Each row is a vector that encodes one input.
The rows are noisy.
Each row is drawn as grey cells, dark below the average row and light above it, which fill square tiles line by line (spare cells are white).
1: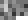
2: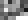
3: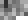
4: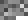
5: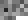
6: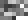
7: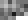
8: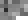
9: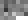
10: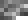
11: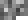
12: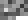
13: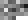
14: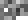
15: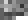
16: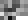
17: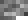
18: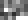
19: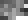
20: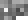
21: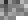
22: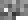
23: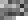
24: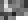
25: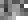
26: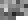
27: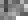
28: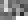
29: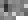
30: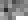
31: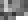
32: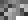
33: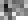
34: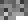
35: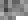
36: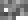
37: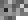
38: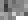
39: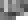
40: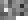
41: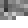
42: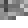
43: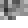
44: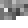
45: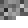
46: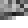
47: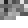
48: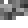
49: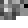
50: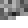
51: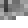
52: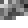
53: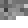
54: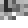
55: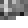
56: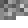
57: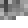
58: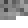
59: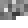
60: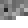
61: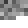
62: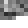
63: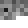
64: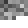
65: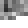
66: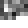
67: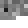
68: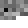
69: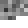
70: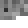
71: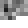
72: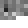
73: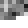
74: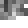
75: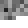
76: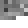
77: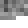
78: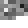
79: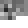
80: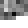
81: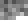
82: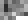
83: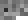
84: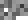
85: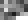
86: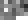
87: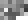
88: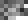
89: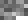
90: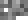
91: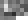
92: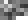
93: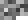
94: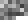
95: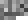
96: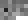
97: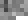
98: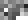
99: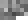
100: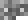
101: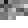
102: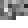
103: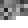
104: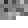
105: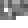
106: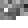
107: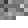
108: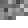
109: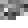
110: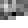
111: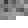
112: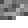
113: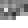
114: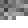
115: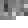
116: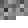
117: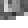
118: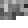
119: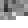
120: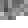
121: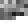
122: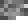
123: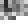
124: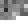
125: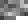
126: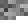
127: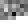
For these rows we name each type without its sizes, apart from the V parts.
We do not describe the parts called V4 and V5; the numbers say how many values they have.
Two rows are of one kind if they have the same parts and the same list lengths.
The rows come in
2 kinds.
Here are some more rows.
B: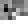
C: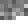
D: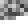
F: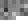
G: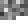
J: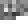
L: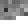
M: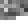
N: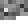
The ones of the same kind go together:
B, C, F, L
D, G, J, M, N

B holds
a true/false value and a value of V4.
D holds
a point on a line and a value of V5.
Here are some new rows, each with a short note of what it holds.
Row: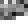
a point on a line and a value of V5
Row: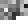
a point on a line and a value of V5
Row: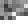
a true/false value and a value of V4
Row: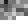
a true/false value and a value of V4
